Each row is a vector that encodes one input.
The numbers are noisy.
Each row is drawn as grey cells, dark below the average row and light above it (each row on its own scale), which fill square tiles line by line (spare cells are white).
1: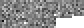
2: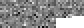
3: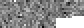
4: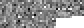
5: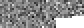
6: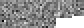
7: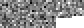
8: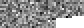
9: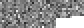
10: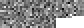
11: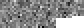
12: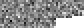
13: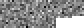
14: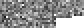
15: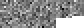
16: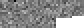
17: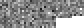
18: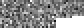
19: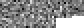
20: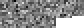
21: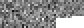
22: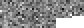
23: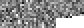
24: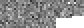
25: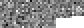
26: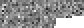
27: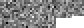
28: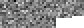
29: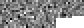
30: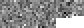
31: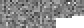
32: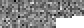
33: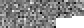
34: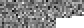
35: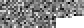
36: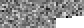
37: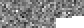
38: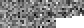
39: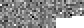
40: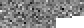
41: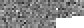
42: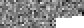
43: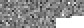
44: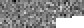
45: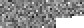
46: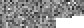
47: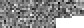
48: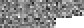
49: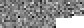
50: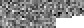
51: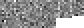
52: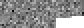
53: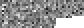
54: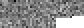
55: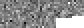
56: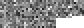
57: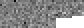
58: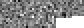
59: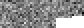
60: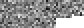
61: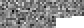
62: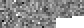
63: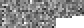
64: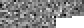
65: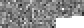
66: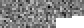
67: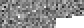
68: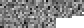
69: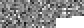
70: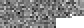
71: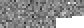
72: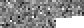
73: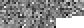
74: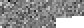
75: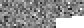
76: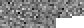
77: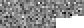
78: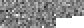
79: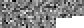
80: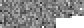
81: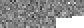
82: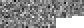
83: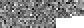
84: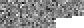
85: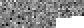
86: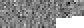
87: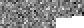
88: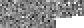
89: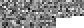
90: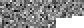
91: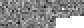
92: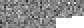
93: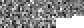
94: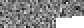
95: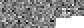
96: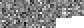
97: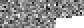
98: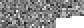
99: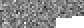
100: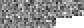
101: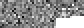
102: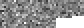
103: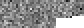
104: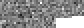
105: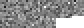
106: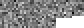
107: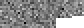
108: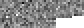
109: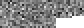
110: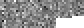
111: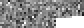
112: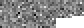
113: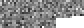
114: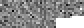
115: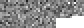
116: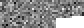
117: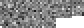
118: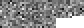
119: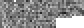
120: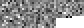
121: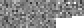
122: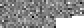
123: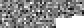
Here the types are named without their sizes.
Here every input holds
a label and a point on a line, together with either a fixed value, or a node of a tree.
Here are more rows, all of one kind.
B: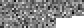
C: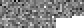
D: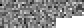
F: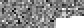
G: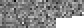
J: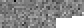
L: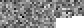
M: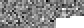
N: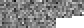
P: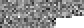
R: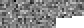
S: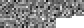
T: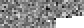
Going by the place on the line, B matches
F, M, P and S.
